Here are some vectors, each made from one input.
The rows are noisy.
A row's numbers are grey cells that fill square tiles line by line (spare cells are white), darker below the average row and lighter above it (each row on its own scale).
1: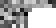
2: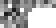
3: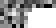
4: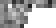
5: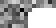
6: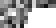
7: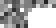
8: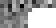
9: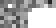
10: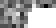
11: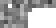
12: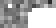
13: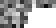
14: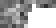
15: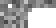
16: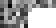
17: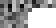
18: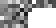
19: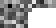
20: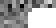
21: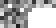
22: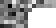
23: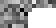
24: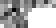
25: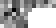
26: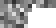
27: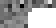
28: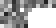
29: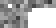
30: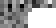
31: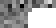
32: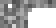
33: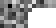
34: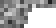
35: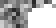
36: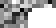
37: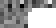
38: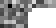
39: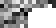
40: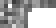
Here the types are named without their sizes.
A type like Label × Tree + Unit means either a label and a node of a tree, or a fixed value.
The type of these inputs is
Bool × Line.
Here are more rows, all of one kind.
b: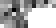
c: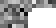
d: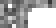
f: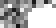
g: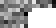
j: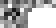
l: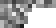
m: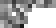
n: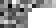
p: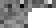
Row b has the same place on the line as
f, j, l and m.
